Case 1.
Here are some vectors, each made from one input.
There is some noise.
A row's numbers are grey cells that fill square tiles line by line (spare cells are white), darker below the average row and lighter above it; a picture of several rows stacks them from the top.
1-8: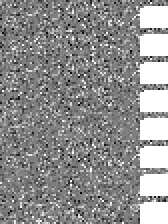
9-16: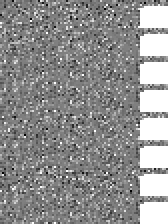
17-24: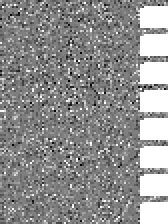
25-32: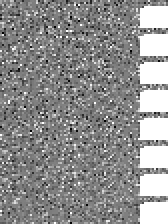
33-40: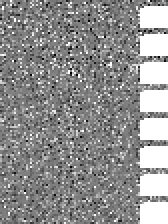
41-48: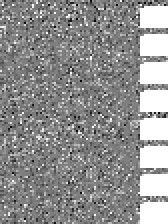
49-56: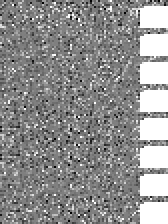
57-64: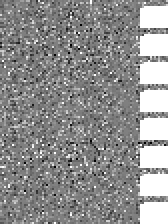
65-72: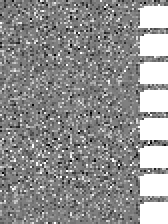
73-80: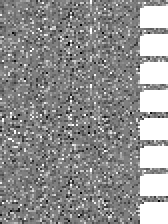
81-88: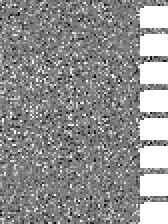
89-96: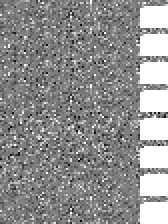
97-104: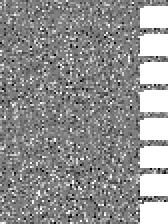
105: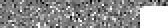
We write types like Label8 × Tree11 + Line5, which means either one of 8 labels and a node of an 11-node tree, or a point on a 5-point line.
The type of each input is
(Label4 + Line5) × Line5.
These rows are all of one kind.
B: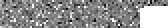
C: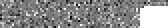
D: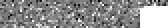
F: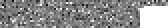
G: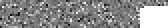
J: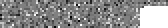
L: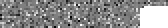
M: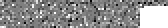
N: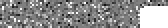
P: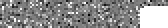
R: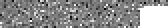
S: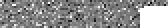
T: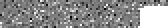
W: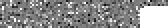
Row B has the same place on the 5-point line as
N, P and W.
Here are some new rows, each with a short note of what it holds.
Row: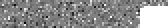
a point on each of two 5-point lines
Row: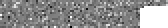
a point on each of two 5-point lines
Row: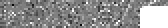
a point on each of two 5-point lines
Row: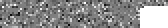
one of 4 labels and a point on a 5-point line
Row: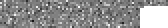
a point on each of two 5-point lines
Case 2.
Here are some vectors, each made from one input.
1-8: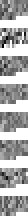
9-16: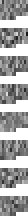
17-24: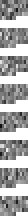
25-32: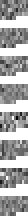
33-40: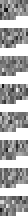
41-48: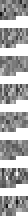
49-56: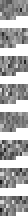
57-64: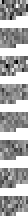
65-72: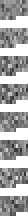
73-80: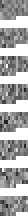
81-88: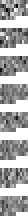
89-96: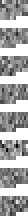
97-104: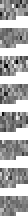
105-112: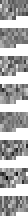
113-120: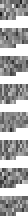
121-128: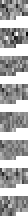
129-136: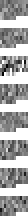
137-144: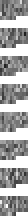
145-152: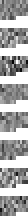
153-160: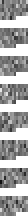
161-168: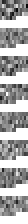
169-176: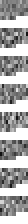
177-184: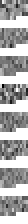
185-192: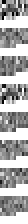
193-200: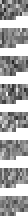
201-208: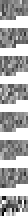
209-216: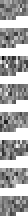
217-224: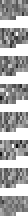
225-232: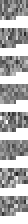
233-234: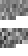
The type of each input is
List3(Line6).
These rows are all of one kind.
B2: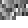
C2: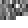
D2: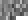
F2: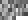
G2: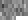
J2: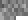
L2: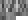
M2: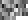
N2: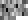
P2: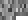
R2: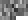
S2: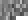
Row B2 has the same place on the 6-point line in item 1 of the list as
L2, M2 and P2.
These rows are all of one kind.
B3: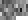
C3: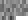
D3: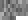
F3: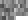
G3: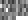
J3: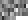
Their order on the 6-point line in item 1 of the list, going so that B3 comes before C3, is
B3, D3, C3, F3, J3, G3.
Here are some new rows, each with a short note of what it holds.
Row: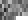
a list of one item
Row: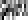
the empty list
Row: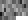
a list of one item
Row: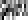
the empty list
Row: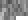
a list of three items
